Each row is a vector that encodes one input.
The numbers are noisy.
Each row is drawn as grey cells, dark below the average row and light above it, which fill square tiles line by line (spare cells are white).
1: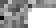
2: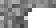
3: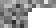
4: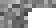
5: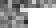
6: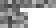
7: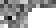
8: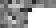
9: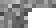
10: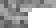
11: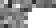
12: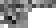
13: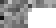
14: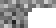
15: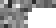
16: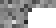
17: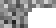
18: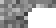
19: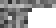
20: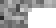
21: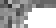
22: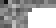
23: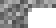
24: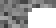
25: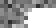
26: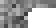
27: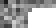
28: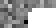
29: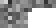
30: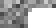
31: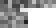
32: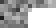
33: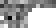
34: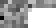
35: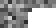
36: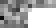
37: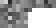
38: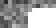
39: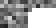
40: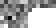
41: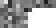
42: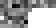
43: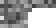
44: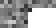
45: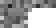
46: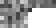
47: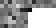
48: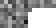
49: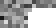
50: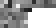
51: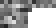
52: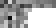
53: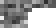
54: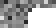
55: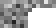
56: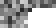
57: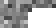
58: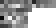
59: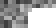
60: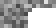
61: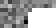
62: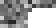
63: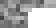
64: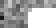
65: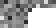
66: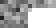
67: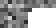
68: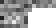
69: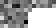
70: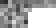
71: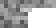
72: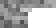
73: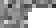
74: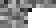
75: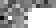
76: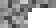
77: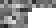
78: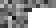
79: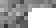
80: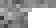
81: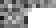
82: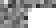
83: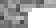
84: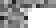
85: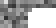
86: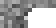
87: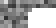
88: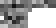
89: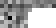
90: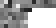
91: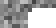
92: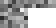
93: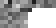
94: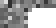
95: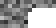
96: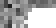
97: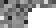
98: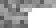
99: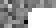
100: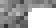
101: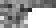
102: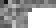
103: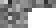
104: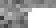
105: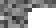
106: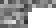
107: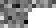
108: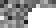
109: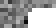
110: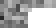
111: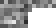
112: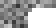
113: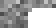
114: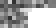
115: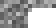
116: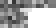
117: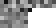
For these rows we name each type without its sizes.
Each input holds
a point on a line, together with either a point on a line, or four true/false values.
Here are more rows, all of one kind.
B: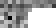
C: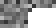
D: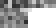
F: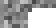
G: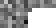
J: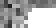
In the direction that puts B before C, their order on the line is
J, D, B, G, F, C.
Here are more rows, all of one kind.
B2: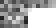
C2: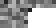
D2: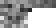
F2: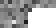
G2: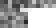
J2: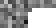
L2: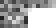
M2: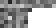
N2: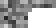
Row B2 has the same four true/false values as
J2 and L2.
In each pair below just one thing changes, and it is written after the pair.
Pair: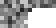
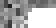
the place on the line
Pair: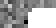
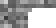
one of the four true/false values
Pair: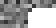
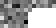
one of the four true/false values
